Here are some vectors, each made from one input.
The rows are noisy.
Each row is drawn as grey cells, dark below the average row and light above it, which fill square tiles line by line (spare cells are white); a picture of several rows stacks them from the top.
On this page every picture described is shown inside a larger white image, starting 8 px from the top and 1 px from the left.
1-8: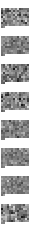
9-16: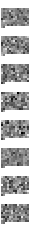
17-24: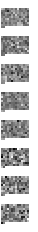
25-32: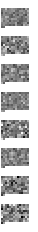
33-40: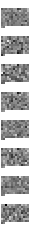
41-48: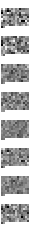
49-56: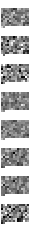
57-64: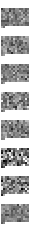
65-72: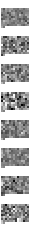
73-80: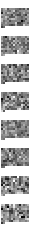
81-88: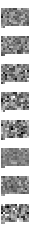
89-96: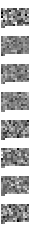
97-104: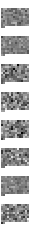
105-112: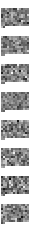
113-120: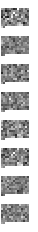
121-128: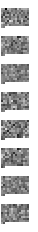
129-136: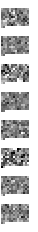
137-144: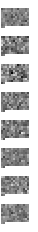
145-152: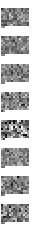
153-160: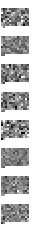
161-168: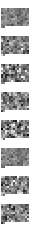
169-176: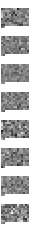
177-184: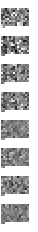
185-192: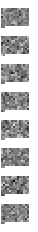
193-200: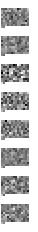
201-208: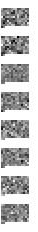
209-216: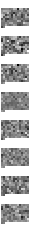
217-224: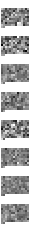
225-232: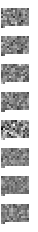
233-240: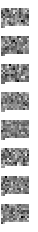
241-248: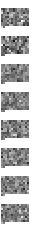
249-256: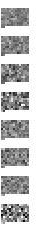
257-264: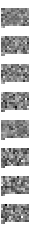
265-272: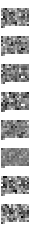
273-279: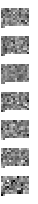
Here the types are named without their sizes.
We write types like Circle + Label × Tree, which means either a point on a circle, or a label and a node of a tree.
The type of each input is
(Bool × Bool × Bool + Unit) × Circle + Tree + Unit.
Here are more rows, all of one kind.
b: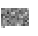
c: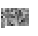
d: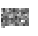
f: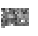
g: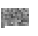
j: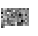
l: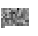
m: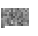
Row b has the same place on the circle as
d and g.
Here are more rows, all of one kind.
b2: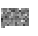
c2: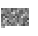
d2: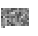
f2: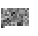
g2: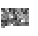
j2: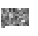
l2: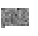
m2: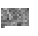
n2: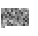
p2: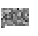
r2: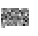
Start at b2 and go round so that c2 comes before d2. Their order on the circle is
b2, m2, j2, l2, r2, g2, f2, n2, p2, c2, d2.
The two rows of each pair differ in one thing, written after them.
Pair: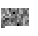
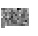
one of the three true/false values
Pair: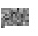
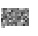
one of the three true/false values
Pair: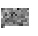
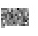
the place on the circle
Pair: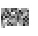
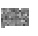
the place on the circle
